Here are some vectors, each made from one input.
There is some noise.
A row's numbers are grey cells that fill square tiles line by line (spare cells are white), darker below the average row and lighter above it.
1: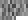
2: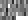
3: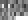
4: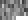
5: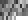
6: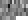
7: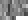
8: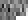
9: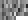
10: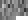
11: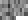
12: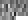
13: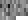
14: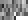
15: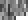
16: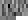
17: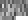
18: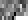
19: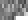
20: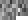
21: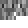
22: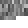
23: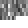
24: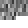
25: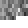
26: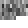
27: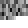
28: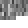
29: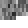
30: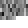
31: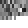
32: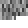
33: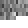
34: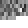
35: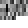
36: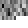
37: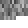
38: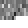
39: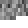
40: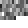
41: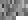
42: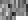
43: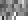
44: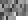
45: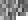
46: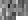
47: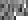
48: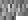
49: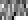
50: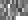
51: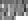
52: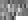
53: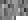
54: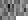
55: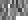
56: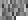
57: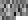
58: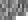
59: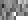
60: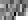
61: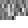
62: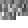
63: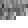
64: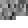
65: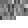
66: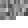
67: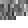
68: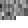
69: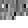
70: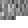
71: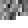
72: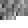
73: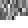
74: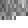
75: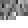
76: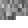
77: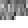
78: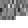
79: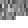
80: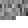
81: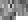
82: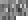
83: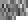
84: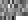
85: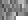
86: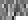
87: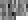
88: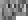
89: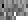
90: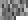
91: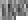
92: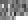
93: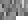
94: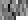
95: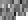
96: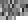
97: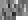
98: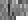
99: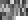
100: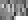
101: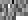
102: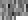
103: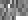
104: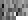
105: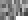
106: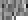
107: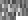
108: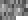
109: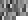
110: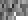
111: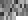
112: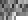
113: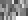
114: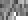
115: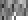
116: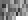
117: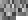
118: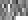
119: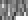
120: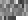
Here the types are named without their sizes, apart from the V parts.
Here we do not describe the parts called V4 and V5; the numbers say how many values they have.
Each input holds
a point on a line, together with either three true/false values, or a value of V4 and a value of V5.
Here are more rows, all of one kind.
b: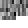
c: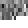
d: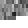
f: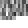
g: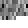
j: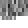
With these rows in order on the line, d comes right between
b and f.
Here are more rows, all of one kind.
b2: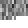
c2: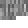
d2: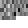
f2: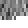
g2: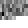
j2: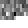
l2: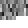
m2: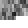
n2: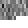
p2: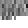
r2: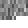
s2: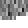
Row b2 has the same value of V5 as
c2 and r2.
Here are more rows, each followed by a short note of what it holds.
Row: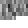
a point on a line, a value of V4 and a value of V5
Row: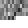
a point on a line, a value of V4 and a value of V5
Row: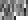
a point on a line and three true/false values
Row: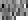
a point on a line, a value of V4 and a value of V5
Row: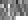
a point on a line and three true/false values
